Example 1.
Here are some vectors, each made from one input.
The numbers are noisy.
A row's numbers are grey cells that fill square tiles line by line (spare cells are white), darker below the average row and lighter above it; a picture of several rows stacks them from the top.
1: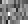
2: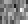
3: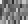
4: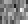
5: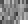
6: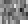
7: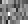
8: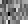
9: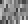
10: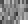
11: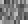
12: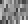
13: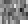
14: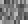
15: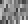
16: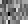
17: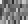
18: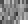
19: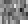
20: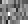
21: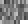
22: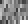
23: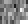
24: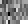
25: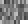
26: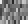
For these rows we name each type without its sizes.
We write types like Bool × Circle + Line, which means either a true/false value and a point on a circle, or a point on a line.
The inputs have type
Bool × Bool × Bool.
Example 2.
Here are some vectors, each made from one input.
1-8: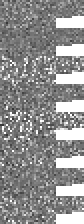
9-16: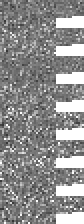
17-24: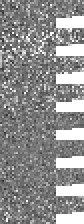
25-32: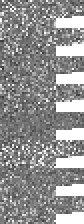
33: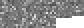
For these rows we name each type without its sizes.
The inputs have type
Bool × Bool × Bool.
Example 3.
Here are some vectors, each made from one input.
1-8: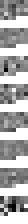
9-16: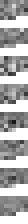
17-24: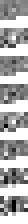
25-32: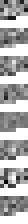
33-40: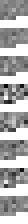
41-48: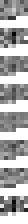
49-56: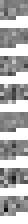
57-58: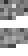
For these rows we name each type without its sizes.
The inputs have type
Line.
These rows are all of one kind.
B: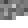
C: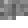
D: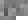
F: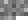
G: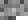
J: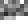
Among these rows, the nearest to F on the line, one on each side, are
C and G.
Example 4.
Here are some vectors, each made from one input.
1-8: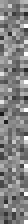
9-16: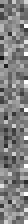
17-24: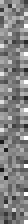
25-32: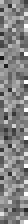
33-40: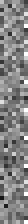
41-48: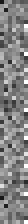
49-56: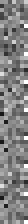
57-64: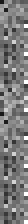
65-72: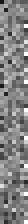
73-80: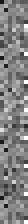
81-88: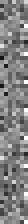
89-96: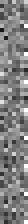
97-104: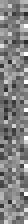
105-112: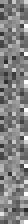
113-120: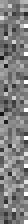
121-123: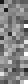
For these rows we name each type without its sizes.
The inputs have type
Label.
